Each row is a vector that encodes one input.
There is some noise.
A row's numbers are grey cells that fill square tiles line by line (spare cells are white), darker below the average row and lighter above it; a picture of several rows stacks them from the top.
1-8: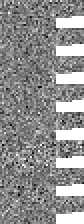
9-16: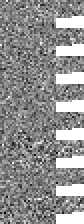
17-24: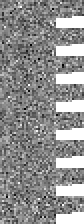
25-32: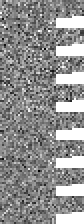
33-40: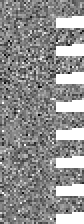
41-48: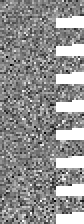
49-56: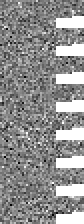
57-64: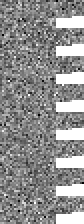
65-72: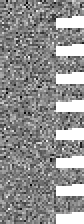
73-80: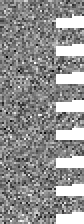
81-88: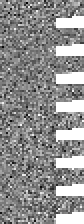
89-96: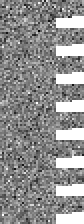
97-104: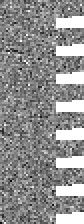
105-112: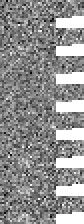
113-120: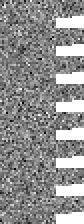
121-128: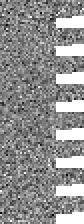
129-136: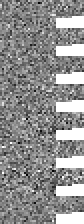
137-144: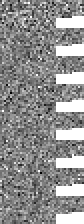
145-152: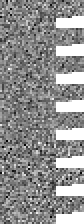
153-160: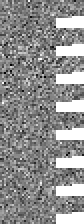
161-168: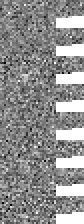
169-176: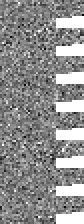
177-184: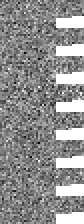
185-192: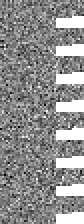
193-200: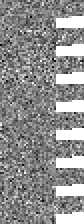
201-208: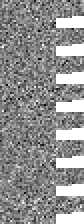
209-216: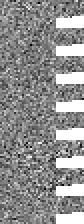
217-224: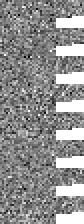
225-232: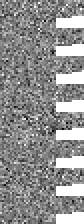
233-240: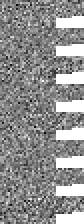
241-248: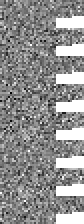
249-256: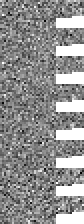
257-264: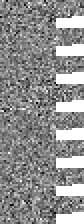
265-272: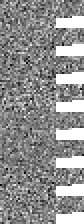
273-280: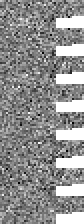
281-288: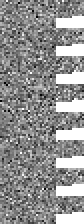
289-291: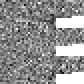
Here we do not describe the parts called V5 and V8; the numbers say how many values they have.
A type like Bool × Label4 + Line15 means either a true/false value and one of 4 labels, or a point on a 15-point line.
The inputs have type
Circle10 × Circle10 + Tree9 × V5 × V8 + Unit.
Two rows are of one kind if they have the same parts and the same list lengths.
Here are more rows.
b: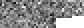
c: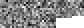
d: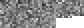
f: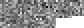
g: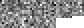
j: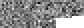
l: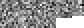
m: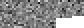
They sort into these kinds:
b, c
d, f, j, m
g, l

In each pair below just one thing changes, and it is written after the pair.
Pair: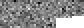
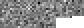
the value of V5
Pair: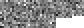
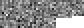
the value of V5
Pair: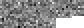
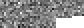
the node of the tree
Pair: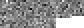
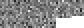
the node of the tree
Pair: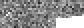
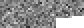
the node of the tree
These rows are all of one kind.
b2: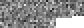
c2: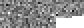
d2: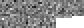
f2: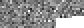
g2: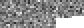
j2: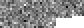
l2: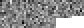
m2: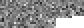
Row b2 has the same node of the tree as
g2 and j2.
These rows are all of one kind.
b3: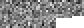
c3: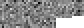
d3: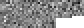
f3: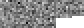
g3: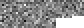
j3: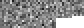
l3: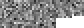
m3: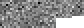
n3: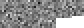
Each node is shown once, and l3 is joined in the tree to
f3 and g3.
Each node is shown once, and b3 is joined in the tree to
d3 and g3.
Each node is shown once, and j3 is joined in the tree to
g3 and m3.
